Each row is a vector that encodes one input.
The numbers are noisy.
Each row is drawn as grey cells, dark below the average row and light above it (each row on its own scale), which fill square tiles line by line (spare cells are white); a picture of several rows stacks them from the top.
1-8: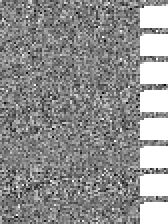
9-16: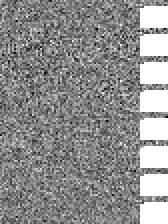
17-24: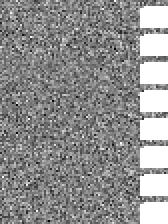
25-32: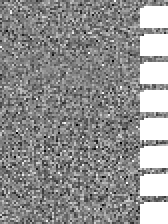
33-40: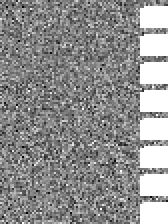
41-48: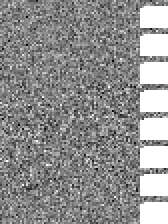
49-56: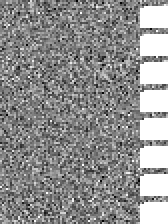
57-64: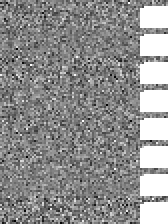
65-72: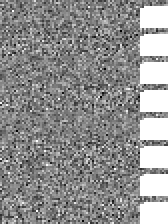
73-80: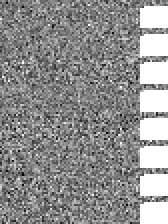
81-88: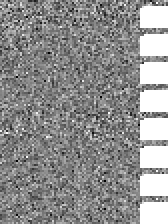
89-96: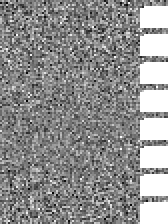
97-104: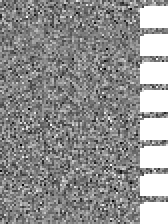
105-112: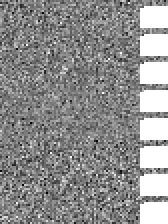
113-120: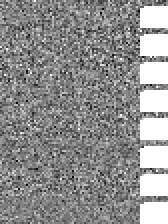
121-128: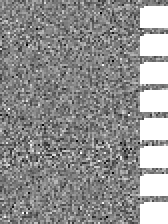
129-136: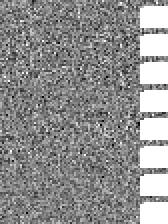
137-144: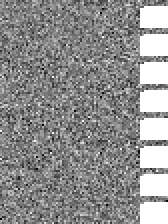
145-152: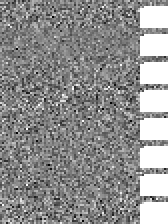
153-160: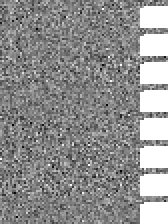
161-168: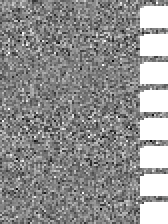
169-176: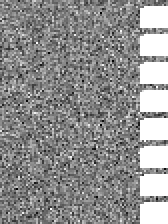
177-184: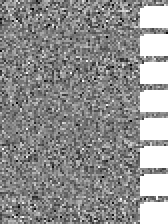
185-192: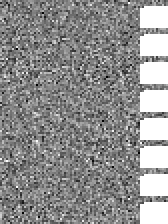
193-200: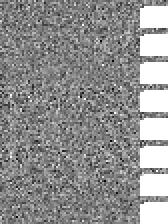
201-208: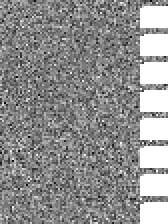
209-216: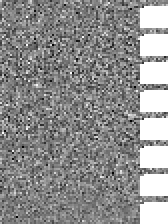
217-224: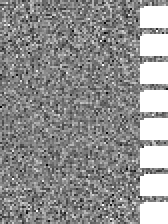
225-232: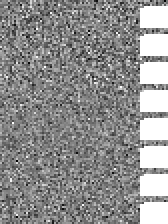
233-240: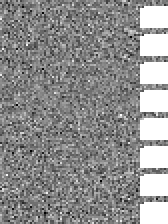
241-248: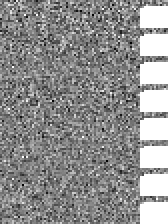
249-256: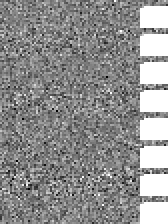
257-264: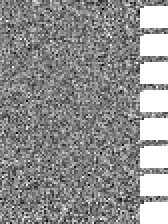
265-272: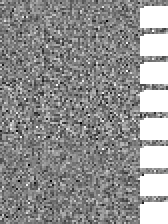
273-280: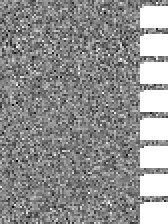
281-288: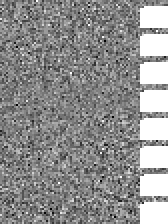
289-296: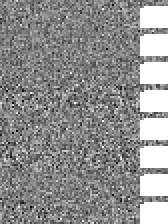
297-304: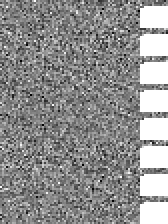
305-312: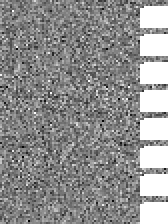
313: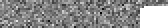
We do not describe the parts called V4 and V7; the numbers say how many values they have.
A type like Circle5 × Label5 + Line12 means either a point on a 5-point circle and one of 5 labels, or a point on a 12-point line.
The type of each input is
(Line9 + V7) × V4 + List2(Line6).
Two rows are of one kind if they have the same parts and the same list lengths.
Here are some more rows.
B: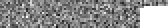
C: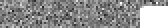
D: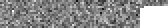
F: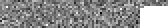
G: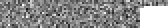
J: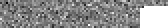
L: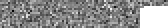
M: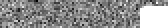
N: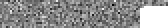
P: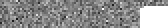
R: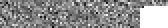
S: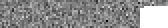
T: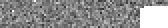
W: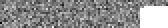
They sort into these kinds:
B, D, G, T
C, M
F, J, L, R, S
N, P
W

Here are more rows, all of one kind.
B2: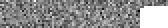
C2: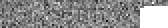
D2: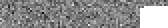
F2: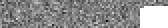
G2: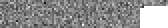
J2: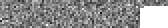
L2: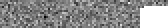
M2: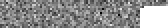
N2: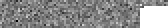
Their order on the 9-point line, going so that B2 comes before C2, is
L2, D2, N2, B2, J2, F2, C2, M2, G2.
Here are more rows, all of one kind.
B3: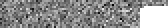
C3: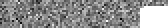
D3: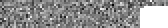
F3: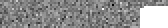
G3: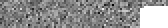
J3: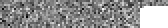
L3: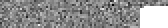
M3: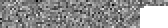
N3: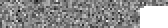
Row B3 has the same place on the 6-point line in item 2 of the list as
F3, G3 and L3.
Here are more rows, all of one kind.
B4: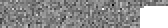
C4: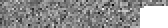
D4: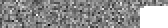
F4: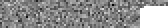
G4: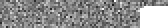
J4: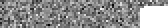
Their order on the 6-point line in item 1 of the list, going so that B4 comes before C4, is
J4, D4, F4, G4, B4, C4.
